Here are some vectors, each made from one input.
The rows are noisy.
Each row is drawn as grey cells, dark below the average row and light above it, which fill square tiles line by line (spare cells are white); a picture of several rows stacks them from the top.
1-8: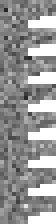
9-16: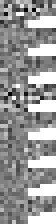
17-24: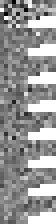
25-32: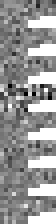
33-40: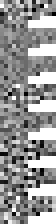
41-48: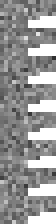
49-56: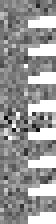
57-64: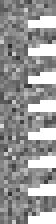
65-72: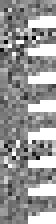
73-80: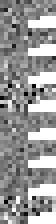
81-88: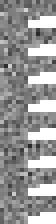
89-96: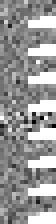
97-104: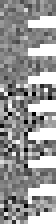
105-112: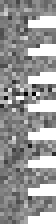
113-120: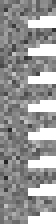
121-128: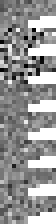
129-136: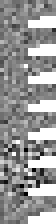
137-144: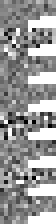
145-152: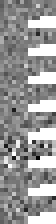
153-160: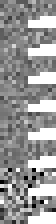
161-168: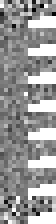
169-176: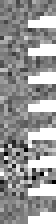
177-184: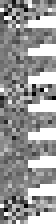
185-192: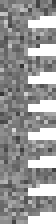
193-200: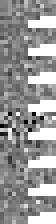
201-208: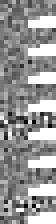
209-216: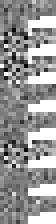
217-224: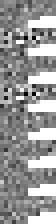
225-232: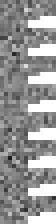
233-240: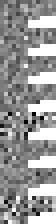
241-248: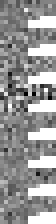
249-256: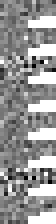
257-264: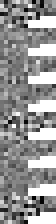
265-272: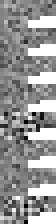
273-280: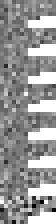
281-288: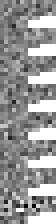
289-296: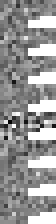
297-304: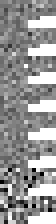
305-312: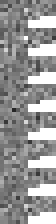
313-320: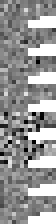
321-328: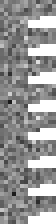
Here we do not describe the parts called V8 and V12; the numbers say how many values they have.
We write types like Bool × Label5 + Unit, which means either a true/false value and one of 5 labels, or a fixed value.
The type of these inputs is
(Line4 + Line7) × Tree11 × V12 + V8.
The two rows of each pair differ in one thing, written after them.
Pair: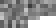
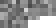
the place on the 4-point line
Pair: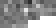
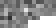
the place on the 4-point line
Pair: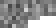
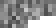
the place on the 4-point line
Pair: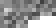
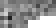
the place on the 4-point line
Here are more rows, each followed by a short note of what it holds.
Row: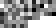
a value of V8
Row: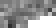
a point on a 4-point line, a node of an 11-node tree and a value of V12
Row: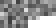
a point on a 4-point line, a node of an 11-node tree and a value of V12
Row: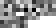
a value of V8
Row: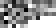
a value of V8
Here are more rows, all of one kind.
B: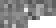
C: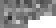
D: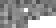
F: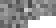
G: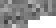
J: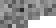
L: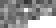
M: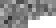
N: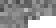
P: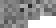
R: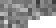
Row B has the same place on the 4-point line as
C, F, N and P.
